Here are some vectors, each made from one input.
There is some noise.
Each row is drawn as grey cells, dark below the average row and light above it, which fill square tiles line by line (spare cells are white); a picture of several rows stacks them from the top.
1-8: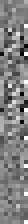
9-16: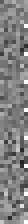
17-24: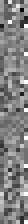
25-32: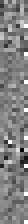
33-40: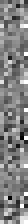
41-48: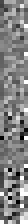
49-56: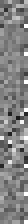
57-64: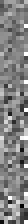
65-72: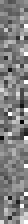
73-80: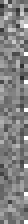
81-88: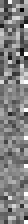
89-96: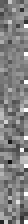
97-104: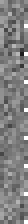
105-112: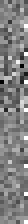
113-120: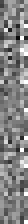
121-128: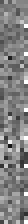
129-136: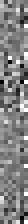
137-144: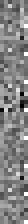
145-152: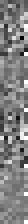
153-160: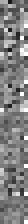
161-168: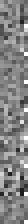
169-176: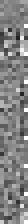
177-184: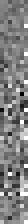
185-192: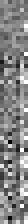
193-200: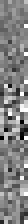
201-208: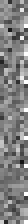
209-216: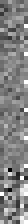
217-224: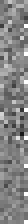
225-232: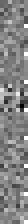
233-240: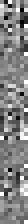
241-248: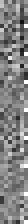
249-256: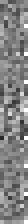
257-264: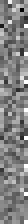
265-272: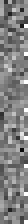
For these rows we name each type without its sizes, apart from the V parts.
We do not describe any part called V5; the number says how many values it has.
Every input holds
a point on a circle, together with either a node of a tree and a true/false value, or a list of values of V5.
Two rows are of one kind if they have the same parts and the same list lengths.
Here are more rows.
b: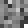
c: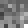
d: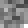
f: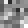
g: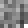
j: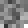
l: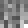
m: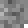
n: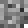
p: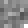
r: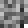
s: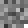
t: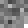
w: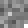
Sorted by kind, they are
b, j, s, w
c
d, f, g, l, m, n, p, r
t

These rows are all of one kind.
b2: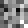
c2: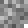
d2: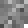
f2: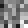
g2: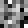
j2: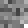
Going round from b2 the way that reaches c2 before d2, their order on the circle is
b2, j2, c2, f2, d2, g2.
